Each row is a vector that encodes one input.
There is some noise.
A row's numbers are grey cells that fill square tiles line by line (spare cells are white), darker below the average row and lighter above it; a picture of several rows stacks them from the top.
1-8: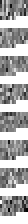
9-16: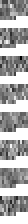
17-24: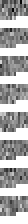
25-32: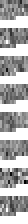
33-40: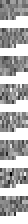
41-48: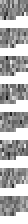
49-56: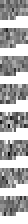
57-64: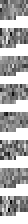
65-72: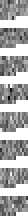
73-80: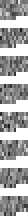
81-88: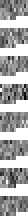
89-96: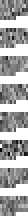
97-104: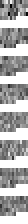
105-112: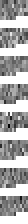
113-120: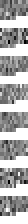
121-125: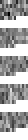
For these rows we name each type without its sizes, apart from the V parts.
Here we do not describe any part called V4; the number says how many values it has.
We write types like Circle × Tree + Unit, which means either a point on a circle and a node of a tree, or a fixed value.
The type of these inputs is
(Bool × Bool × Bool × Bool + Label) × V4.
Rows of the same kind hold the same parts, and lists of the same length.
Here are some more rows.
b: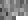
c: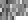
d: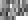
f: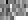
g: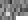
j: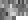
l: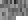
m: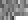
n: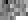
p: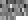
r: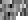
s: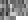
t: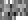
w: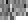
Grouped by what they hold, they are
b, c, d, f, g, j, l, m, n, p, s, w
r, t

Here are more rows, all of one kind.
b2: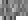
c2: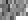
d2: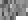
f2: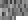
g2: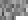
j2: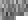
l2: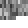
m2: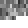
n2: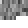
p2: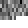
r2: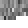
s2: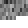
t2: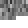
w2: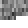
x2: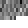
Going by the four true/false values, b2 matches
c2, d2, f2 and t2.
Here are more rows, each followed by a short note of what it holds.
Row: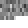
four true/false values and a value of V4
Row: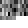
a label and a value of V4
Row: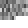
four true/false values and a value of V4
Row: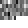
a label and a value of V4
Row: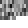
a label and a value of V4
